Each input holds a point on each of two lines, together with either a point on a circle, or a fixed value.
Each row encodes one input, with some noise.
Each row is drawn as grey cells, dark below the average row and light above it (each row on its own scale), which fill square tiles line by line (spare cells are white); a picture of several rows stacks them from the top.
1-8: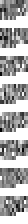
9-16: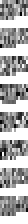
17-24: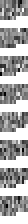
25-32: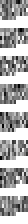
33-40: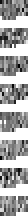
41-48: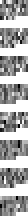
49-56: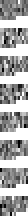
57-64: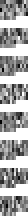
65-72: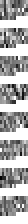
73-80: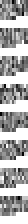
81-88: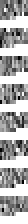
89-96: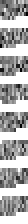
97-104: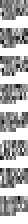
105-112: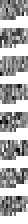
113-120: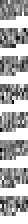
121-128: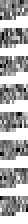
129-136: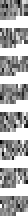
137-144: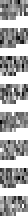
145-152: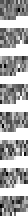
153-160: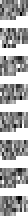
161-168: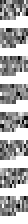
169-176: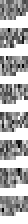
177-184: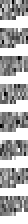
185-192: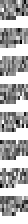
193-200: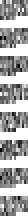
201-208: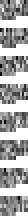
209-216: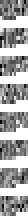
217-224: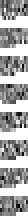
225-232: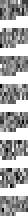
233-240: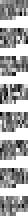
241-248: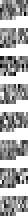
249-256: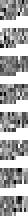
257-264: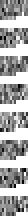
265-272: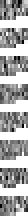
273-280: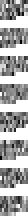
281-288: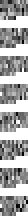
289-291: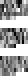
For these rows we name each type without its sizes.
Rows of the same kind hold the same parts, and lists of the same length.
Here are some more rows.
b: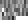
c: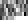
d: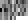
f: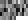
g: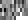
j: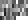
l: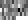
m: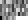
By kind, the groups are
b, f, l
c, d, g, j, m

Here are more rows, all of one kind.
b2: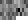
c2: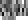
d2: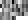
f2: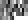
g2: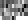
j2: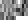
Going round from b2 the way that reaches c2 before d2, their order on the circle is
b2, c2, f2, d2, g2, j2.
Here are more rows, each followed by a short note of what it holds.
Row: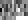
a point on each of two lines
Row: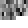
a point on a circle and a point on each of two lines
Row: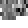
a point on a circle and a point on each of two lines
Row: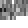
a point on each of two lines
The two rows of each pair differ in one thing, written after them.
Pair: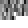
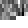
the place on the circle
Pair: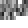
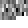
the place on one of the two lines
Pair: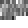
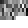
the place on one of the two lines
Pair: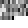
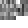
the place on the circle
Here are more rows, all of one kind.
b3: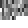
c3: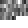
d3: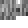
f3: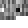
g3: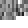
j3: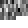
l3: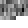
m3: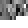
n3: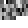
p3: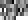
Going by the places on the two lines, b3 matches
j3 and n3.
